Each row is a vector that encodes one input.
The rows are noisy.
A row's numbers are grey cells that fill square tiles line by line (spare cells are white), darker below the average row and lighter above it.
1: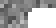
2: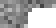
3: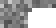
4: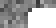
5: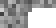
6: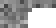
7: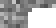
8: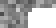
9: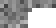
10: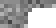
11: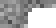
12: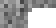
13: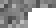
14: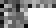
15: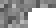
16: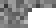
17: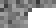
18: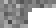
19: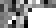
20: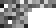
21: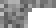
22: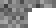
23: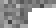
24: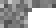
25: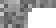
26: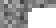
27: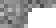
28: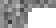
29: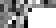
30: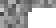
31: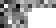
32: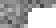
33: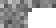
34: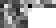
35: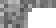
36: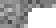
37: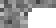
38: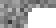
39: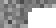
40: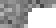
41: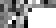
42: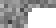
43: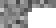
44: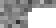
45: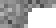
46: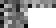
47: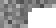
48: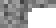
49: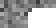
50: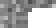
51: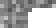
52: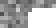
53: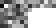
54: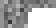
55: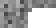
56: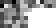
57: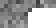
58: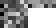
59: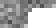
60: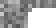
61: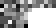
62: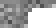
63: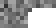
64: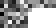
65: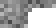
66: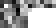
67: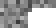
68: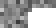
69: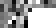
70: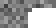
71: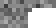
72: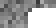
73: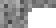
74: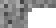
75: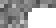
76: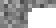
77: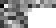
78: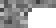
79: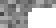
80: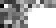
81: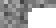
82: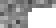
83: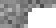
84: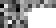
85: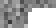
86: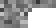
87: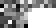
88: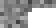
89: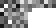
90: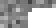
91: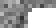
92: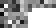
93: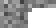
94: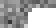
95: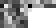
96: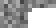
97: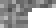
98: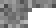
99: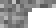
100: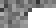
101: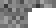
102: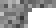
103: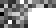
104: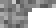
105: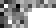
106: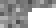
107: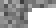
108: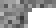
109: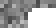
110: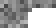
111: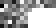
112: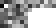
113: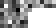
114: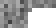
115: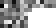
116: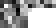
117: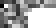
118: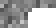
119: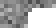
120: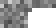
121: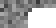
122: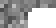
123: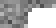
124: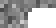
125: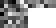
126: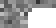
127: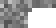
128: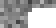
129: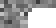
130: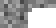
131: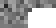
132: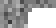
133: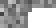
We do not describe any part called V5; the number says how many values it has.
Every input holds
either a fixed value, or one of 6 labels and a value of V5, or a node of a 7-node tree, or four true/false values.
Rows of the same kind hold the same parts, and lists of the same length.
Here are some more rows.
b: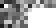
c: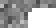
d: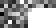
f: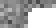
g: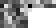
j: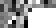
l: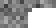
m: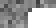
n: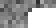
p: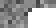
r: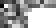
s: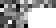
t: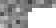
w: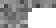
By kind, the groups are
b, d, g, r, s
c, f, l, m, n, p, w
j
t

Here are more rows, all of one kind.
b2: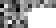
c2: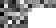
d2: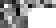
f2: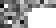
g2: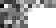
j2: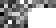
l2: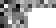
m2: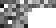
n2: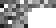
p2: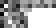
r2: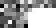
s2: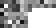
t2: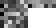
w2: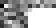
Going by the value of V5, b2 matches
c2, f2 and s2.
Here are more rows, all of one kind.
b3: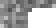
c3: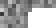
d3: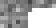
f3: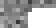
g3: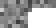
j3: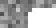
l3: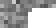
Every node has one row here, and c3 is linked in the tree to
j3.
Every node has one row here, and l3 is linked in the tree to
b3.
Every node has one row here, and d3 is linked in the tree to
b3, f3 and j3.
